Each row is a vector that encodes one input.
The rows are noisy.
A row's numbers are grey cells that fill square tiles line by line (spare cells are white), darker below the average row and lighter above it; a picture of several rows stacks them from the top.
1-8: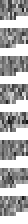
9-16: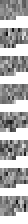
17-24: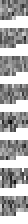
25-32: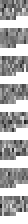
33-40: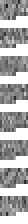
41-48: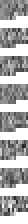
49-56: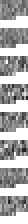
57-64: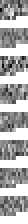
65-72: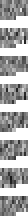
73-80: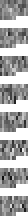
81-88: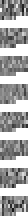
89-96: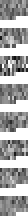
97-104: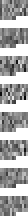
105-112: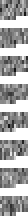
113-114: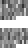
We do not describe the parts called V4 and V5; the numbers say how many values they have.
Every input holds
either a point on a 6-point line and a value of V5, or a true/false value and a value of V4.
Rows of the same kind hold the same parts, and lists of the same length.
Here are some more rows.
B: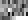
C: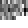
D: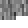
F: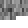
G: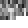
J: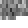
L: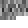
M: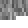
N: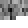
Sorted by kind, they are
B, C, G, L, M
D, F, J, N

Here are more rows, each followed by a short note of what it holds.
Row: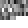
a point on a 6-point line and a value of V5
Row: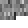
a point on a 6-point line and a value of V5
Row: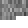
a point on a 6-point line and a value of V5
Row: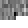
a point on a 6-point line and a value of V5
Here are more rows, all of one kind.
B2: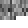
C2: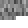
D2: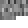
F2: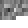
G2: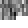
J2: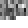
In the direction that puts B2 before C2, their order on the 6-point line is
B2, C2, J2, F2, G2, D2.
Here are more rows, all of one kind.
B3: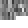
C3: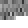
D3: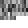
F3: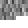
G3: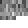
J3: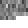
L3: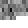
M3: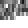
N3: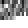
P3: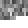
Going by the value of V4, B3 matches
G3, L3 and N3.
